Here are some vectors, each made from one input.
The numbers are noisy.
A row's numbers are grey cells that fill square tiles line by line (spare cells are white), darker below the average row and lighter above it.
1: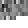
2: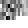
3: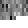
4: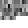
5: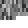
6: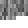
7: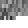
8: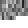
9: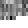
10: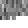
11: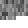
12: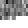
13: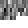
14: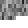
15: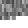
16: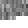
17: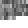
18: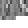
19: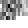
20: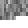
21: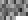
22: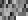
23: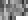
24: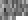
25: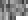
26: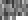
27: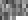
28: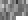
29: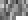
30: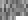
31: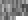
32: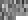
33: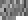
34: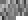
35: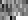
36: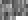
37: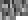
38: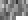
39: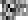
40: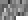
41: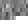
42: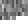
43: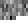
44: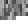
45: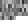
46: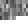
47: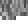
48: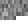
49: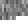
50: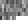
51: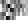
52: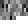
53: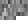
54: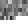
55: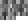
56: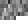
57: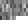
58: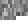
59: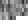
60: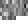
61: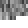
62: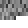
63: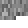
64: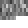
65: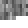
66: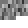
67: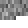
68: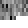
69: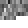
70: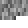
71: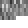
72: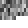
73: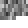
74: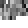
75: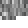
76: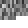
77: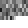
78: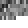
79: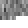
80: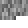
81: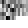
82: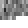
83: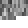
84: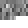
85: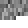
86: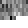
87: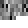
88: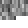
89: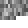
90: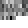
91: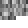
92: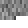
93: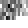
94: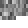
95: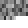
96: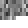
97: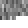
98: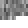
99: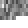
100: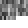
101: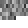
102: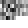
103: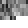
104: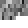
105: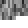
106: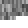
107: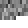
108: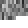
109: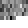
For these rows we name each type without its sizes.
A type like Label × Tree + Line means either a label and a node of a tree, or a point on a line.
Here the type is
List(Circle).
